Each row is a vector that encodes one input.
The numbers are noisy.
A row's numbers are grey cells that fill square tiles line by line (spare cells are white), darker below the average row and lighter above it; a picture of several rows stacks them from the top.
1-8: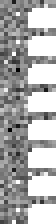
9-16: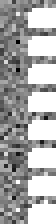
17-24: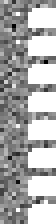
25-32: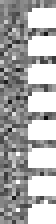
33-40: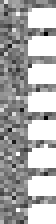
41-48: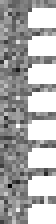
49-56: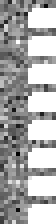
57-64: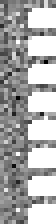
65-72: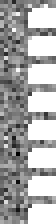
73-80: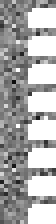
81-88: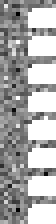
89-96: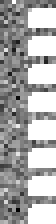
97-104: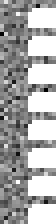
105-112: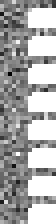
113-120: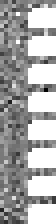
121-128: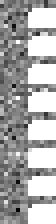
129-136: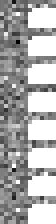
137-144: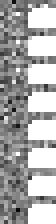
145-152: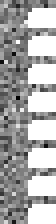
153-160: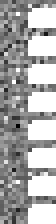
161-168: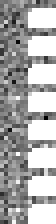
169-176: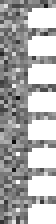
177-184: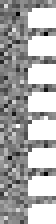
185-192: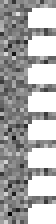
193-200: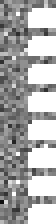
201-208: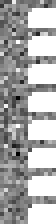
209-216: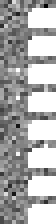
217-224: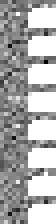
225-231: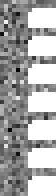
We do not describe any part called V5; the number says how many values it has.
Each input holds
three true/false values, together with either a node of a 7-node tree, or a value of V5.
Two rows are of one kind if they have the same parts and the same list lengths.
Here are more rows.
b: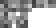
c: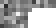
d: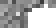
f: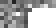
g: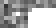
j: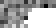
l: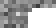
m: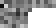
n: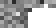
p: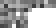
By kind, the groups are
b, c, d, f, g, l, n, p
j, m

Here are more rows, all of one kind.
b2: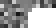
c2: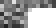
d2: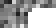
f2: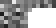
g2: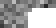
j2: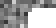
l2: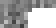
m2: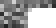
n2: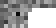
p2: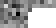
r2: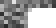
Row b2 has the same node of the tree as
c2, f2, m2 and r2.
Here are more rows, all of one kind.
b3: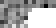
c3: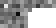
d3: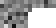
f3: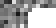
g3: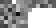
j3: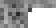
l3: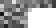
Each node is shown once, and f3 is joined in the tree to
d3 and j3.
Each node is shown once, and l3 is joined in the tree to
g3.
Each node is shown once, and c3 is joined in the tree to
b3 and j3.
